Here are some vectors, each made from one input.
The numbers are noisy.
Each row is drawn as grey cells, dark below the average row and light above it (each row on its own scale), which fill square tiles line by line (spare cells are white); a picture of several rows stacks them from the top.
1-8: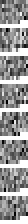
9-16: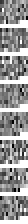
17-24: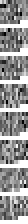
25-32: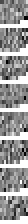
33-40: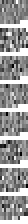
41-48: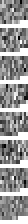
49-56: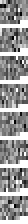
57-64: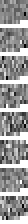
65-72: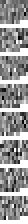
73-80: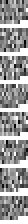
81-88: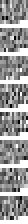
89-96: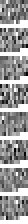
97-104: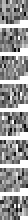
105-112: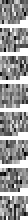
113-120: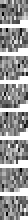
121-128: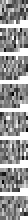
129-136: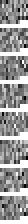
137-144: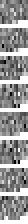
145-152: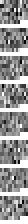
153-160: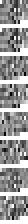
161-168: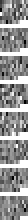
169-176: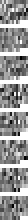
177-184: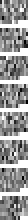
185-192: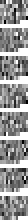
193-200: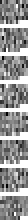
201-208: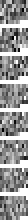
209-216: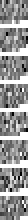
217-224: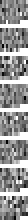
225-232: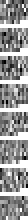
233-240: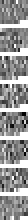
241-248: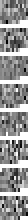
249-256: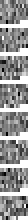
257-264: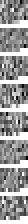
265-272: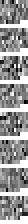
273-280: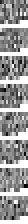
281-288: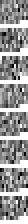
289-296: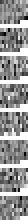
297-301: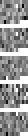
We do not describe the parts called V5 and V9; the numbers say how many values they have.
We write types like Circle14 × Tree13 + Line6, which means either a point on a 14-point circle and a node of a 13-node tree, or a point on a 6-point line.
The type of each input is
(Bool × Bool × Bool × Bool + Circle11) × V5 × V9 + Tree11.
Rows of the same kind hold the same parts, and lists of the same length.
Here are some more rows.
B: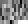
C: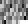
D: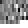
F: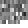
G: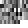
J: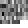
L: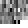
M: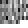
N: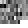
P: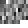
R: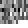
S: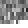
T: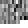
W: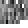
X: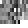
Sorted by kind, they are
B, C, D, F, M, P, R, T
G, J, L, N, X
S, W

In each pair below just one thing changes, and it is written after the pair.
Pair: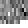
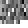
the place on the 11-point circle
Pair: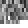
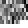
the value of V9
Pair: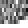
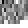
the place on the 11-point circle
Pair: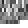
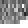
the value of V5
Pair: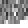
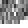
the value of V5
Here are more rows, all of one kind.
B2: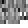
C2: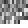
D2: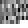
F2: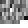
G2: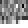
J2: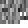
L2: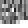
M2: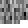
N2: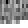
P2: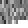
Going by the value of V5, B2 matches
D2 and J2.
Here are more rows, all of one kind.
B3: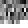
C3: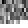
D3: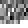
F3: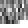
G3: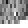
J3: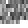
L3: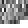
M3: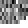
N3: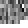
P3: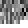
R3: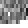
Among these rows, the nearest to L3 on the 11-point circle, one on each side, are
G3 and M3.
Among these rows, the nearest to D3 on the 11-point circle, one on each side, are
B3 and J3.
